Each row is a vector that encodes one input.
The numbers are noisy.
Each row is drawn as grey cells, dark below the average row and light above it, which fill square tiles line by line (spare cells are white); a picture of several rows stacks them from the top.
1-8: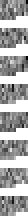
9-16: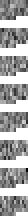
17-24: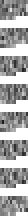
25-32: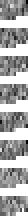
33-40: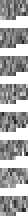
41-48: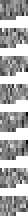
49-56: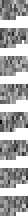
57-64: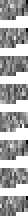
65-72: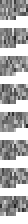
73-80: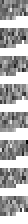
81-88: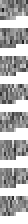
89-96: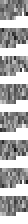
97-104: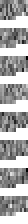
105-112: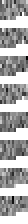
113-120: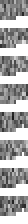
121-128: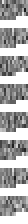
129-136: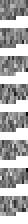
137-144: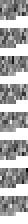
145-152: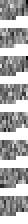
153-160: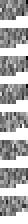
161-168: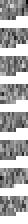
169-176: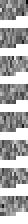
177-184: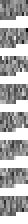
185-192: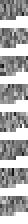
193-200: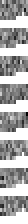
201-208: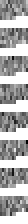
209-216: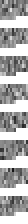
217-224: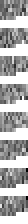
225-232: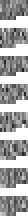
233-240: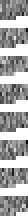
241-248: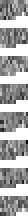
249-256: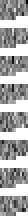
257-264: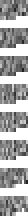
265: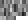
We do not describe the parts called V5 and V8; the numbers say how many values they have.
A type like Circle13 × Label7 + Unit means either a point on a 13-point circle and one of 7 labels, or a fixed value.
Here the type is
Bool × V5 + (Tree7 + Unit) × V8.
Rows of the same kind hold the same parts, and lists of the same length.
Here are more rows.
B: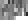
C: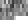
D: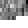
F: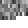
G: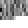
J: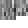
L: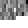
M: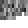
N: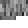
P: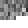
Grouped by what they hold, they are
B, C, F, G, M
D, L, N
J, P

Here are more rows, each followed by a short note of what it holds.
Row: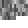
a value of V8
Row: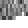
a node of a 7-node tree and a value of V8
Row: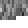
a true/false value and a value of V5
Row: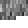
a true/false value and a value of V5
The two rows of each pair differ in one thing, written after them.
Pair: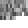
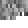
the value of V8
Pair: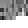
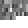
the value of V8
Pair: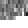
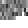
the node of the tree
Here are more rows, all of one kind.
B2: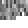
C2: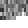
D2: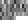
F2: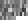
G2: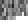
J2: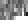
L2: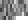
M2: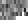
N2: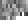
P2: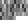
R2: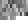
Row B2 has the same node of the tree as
C2, F2 and M2.
